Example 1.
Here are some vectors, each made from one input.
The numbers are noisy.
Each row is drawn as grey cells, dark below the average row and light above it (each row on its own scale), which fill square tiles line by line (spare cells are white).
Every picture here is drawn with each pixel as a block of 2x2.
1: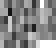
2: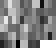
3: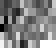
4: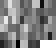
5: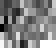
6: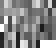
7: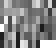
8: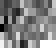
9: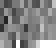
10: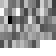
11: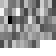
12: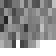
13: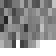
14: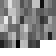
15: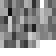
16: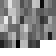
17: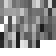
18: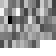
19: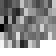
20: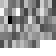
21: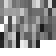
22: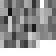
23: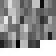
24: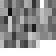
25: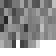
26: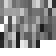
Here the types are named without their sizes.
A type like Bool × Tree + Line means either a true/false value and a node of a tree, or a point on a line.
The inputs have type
Line.
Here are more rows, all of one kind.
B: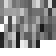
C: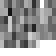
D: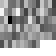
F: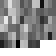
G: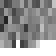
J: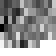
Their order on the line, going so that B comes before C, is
F, B, D, C, G, J.
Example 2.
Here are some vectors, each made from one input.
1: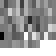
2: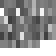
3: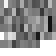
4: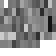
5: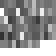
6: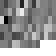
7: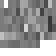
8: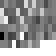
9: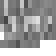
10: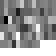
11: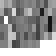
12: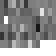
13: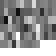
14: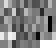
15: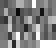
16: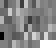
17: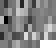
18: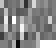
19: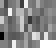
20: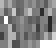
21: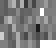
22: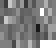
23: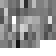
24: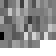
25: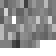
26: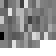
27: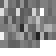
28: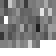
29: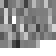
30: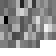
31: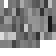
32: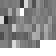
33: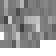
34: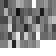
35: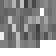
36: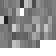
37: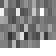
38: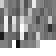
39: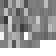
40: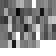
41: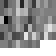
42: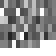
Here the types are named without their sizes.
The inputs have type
Label.
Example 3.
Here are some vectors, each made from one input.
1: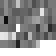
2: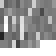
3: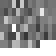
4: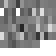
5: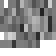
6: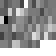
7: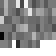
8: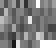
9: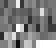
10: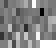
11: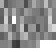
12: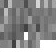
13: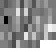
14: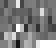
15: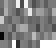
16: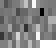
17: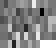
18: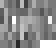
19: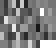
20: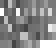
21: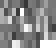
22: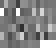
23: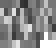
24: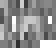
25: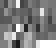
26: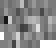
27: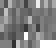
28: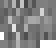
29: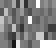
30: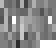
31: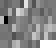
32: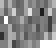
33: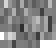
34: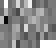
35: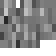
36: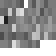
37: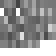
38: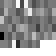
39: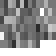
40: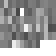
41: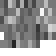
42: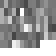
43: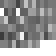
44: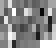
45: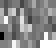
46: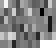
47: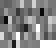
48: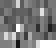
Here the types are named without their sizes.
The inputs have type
Label.
